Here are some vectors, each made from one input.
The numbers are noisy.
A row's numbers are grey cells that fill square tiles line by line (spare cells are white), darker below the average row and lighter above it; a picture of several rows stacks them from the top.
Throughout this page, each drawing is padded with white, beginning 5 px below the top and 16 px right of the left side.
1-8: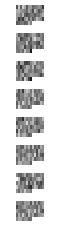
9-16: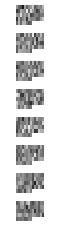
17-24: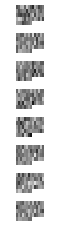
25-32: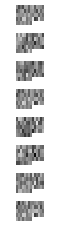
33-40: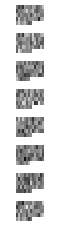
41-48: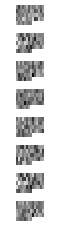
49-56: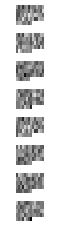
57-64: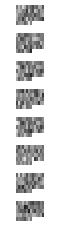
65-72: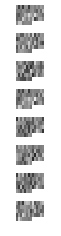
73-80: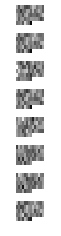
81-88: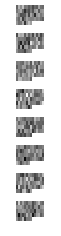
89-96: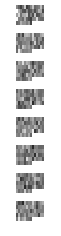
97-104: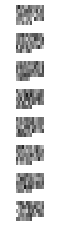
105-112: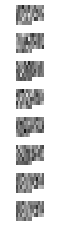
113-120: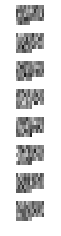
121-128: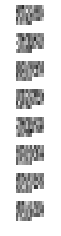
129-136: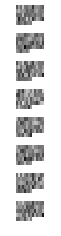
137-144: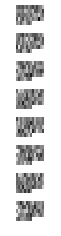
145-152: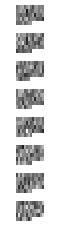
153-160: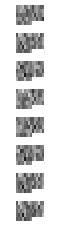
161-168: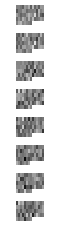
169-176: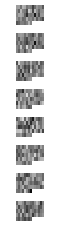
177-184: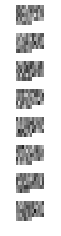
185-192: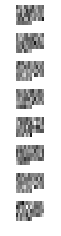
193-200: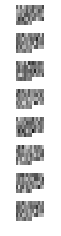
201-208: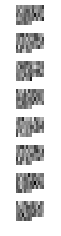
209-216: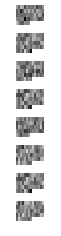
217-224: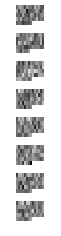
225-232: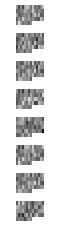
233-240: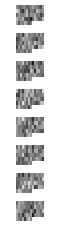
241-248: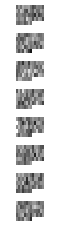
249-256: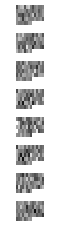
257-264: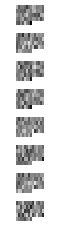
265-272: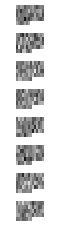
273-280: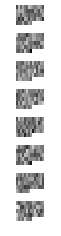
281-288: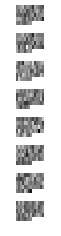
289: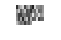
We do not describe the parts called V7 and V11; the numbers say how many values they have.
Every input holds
either one of 9 labels and a value of V11, or a node of an 8-node tree, or a value of V7.
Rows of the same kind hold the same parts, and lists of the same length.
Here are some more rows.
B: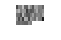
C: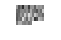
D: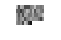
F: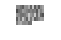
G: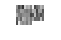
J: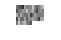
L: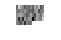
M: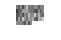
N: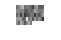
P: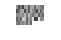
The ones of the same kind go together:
B, L, N
C, F, G, J, M, P
D

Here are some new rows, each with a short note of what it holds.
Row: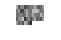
a node of an 8-node tree
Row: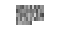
a value of V7
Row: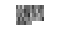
one of 9 labels and a value of V11
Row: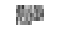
a value of V7
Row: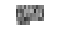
a node of an 8-node tree
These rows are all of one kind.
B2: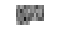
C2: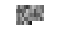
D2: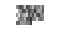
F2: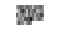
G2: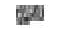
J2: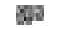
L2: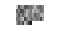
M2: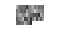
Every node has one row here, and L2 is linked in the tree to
C2 and M2.
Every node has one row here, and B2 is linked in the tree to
G2 and J2.
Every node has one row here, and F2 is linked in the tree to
D2 and J2.
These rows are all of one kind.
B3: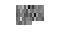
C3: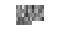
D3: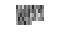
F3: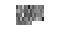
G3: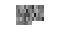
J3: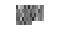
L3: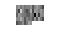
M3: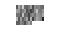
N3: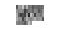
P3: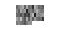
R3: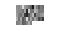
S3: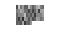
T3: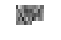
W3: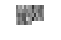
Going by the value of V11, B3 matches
G3, L3, P3 and R3.
